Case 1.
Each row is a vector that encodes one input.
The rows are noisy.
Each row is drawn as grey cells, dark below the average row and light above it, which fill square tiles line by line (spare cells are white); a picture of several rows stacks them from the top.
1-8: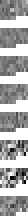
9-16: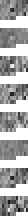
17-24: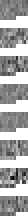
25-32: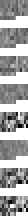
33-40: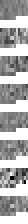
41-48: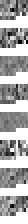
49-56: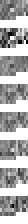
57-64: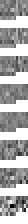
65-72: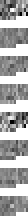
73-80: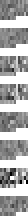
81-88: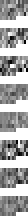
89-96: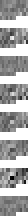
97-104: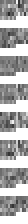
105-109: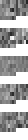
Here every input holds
a point on a 5-point line, together with either a point on a 9-point line, or a node of a 10-node tree.
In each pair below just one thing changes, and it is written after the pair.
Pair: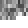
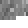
the place on the 9-point line
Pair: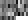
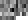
the place on the 9-point line
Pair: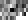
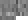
the place on the 5-point line
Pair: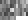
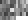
the place on the 5-point line
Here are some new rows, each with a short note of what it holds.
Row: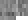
a point on a 5-point line and a node of a 10-node tree
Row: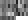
a point on a 5-point line and a point on a 9-point line
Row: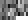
a point on a 5-point line and a point on a 9-point line
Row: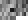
a point on a 5-point line and a node of a 10-node tree
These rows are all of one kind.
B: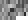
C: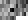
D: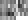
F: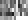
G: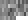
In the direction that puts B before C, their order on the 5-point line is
B, F, G, D, C.
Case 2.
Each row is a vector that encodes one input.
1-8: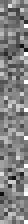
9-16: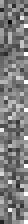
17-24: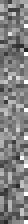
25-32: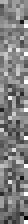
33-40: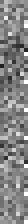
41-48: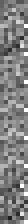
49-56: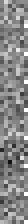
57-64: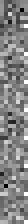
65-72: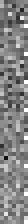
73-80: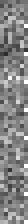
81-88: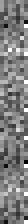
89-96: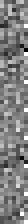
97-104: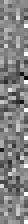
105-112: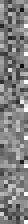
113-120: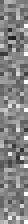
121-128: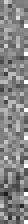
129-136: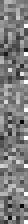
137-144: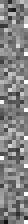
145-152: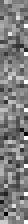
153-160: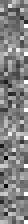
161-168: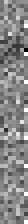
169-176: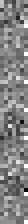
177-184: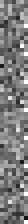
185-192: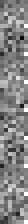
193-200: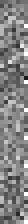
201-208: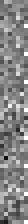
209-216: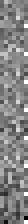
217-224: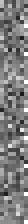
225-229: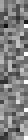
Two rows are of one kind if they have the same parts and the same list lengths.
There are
3 kinds of row.
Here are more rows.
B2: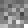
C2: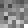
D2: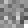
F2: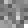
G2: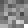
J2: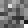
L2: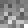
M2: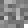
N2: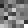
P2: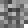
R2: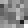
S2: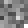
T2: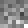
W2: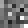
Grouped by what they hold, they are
B2, C2, D2, F2, G2, L2, M2, N2, S2, T2
J2, P2, W2
R2

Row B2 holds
a point on an 11-point circle and a true/false value.
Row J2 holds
a point on a 17-point circle.
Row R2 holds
a true/false value.
